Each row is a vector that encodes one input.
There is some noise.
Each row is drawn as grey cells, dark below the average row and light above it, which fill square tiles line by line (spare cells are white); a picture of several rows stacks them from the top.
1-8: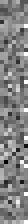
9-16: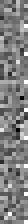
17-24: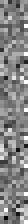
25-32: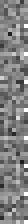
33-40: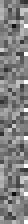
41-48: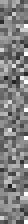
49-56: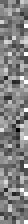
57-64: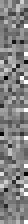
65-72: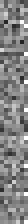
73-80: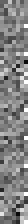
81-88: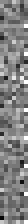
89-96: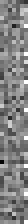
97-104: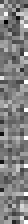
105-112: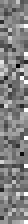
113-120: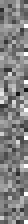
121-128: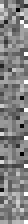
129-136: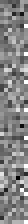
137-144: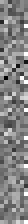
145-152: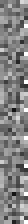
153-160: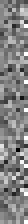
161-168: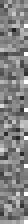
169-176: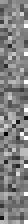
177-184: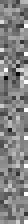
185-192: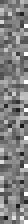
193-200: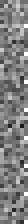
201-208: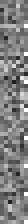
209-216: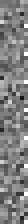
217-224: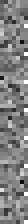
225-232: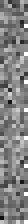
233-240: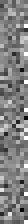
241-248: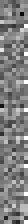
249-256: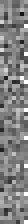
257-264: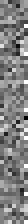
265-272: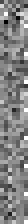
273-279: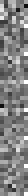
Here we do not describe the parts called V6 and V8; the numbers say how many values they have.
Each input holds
either a point on a 14-point line, or four true/false values, a value of V6 and a value of V8.
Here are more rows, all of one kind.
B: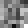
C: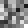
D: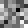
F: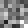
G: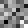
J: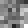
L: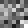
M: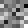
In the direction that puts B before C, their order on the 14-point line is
J, B, F, C, D, G, M, L.
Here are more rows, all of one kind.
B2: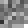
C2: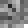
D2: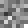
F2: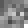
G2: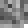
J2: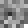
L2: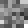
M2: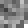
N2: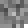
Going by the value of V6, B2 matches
G2, M2 and N2.
